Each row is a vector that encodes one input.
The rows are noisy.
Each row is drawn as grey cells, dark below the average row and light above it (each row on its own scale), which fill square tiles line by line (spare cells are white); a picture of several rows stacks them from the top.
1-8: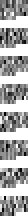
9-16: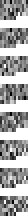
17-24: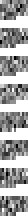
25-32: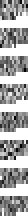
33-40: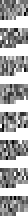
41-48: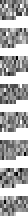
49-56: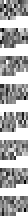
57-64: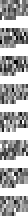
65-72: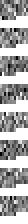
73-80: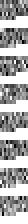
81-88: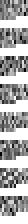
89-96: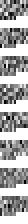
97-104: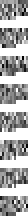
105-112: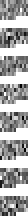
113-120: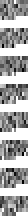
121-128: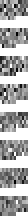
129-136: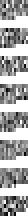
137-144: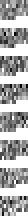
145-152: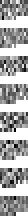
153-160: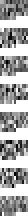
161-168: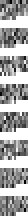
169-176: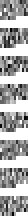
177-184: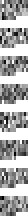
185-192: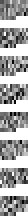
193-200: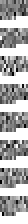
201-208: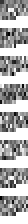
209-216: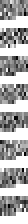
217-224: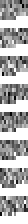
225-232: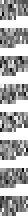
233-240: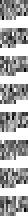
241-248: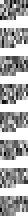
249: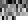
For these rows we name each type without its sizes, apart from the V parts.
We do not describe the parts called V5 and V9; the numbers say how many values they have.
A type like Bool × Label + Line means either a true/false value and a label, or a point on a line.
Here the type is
Bool × Bool × Bool + (Circle + Unit) × Line + V5 × V9.
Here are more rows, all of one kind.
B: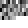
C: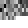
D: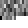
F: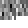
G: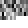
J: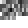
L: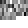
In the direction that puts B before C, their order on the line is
J, D, B, F, C, G, L.
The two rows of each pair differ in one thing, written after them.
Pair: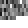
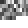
the value of V5
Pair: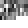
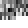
the value of V9
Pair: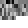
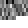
the value of V9
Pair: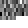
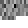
the value of V5
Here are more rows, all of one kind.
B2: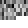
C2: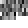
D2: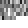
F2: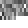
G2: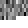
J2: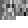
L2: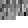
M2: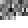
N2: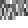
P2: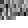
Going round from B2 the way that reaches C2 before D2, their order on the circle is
B2, F2, L2, C2, N2, J2, G2, D2, P2, M2.
